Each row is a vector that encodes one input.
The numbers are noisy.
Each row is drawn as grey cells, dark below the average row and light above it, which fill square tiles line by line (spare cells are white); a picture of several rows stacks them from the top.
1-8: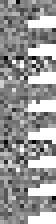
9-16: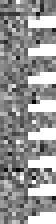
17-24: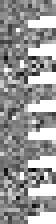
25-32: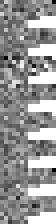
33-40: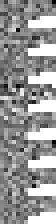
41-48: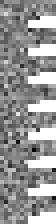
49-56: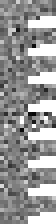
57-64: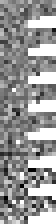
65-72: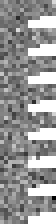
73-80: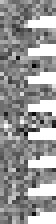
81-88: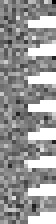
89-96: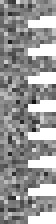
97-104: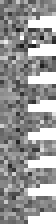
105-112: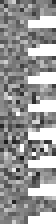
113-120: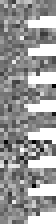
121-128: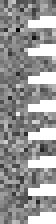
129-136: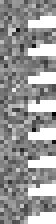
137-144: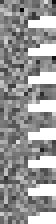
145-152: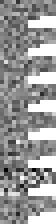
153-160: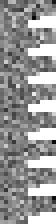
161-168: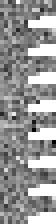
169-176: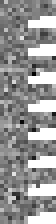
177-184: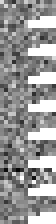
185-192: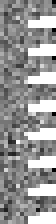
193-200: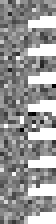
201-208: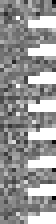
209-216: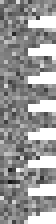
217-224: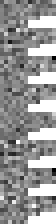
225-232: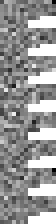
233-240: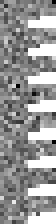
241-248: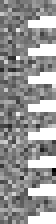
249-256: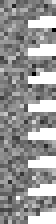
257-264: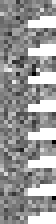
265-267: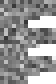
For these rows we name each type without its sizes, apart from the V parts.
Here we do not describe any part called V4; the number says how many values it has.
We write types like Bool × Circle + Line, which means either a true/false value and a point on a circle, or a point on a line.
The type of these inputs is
(Bool × Bool × Bool × Bool × (Tree + V4) + Line) × Line.
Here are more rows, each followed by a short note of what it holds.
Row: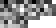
a point on each of two lines
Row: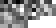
a point on each of two lines
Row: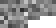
a point on a line, a node of a tree and four true/false values
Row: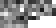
a point on each of two lines
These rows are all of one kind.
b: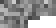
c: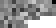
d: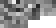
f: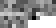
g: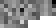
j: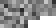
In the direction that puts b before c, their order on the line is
d, g, j, b, f, c.
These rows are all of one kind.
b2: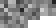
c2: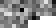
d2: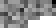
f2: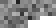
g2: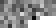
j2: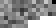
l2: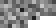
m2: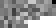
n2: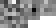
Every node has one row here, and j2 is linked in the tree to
b2 and m2.
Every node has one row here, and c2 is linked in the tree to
d2 and l2.
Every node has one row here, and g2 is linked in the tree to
l2.
